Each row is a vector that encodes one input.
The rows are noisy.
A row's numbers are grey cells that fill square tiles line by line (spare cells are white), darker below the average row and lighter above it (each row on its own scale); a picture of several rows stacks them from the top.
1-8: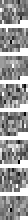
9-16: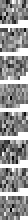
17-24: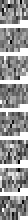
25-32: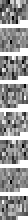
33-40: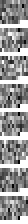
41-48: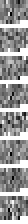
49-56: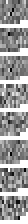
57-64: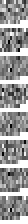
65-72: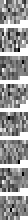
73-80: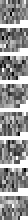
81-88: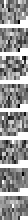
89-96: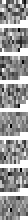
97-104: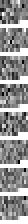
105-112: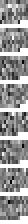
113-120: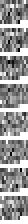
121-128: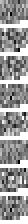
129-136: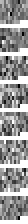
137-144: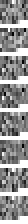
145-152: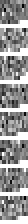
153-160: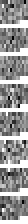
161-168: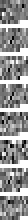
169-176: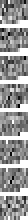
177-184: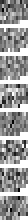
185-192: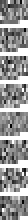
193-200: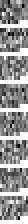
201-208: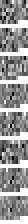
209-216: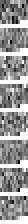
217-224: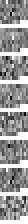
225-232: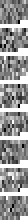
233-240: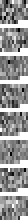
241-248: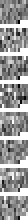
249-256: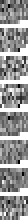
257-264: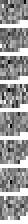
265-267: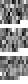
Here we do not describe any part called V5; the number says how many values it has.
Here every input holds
a value of V5, together with either a node of an 8-node tree, or three true/false values.
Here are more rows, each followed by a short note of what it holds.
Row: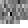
a node of an 8-node tree and a value of V5
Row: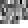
three true/false values and a value of V5
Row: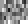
a node of an 8-node tree and a value of V5
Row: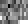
three true/false values and a value of V5
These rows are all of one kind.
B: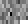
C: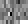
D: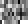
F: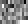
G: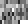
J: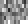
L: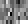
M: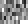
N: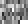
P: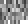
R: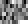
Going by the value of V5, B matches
C and L.
